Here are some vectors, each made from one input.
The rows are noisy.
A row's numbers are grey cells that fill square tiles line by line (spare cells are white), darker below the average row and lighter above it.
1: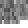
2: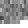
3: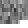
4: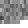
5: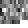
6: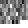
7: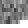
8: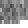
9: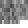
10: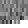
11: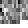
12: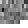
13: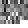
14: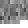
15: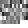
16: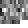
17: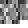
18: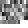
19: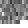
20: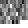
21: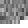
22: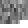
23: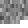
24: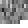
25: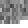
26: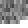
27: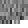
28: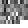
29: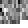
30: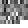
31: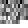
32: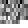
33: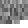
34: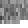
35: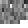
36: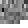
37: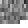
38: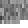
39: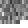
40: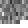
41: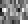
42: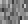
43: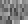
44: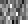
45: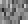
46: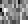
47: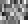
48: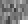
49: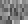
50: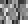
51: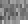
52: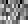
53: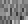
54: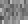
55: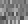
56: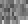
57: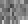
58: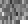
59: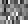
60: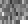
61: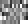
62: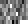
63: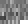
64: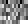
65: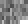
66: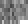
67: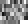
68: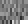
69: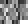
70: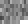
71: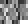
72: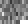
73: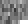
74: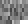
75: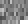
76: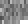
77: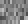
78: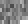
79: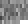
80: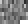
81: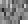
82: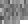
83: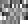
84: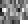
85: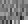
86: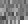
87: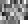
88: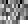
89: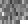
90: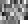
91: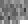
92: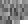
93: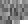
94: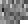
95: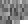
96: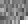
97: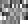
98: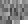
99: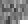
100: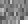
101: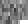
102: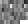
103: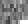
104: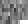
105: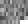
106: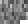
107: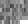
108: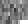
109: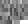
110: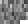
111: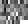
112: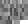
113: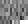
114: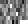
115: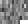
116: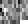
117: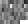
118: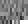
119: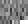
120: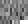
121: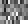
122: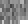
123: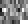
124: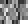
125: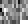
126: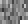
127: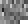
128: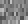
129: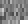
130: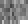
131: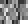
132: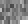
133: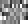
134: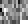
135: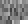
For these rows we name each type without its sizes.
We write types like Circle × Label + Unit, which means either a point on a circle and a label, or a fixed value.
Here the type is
Bool × Bool × Bool + List(Line) + Tree.
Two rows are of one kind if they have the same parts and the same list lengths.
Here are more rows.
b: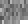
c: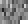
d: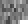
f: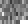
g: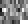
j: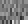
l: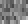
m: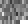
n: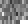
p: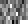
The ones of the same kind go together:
b, l
c
d, j
f, m, n
g, p

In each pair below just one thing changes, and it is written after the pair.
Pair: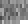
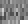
the place on the line in item 1 of the list
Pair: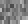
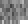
the place on the line in item 2 of the list
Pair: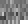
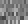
the place on the line in item 2 of the list
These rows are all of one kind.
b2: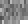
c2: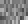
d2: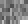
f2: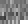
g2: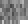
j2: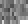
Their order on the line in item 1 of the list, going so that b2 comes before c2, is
j2, d2, g2, b2, c2, f2.
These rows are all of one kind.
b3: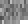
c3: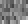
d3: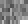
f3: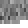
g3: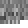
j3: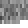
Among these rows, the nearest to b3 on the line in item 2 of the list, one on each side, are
d3 and g3.
